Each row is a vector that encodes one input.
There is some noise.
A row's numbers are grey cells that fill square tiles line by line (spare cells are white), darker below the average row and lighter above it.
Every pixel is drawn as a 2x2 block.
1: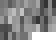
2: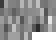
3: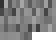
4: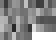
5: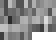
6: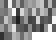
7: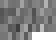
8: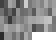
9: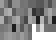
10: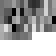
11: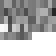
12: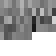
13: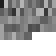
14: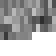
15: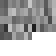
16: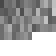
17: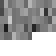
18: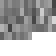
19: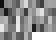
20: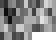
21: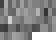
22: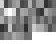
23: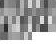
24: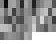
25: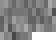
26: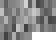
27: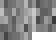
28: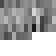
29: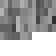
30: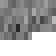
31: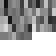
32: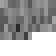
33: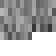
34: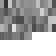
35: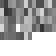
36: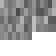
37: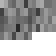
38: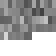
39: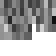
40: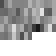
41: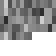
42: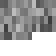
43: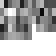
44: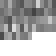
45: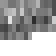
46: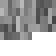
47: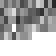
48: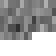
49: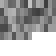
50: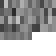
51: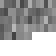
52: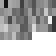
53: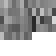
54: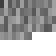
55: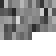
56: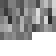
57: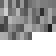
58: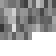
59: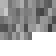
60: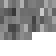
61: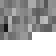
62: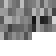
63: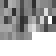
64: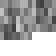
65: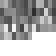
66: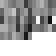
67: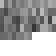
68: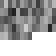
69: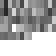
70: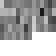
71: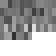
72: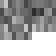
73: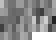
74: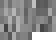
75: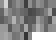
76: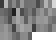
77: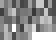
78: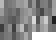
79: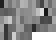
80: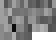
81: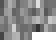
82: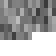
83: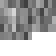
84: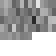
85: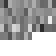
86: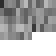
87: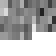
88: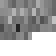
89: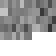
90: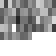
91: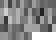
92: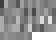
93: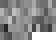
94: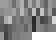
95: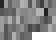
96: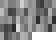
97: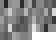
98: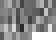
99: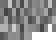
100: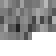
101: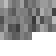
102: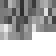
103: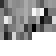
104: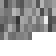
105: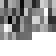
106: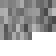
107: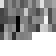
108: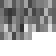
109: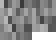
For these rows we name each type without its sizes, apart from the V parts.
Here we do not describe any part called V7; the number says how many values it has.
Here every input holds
a point on a line, together with either four true/false values, or a value of V7.
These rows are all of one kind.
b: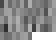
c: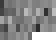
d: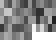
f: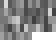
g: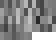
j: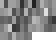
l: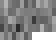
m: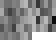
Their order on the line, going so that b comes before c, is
j, d, m, g, b, c, l, f.
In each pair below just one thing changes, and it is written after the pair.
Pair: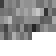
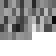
the place on the line
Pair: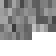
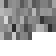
one of the four true/false values
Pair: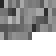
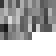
the place on the line
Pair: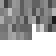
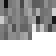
one of the four true/false values
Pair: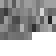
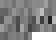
one of the four true/false values
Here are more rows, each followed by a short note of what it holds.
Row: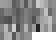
a point on a line and a value of V7
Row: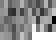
a point on a line and four true/false values
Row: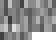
a point on a line and a value of V7
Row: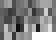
a point on a line and a value of V7
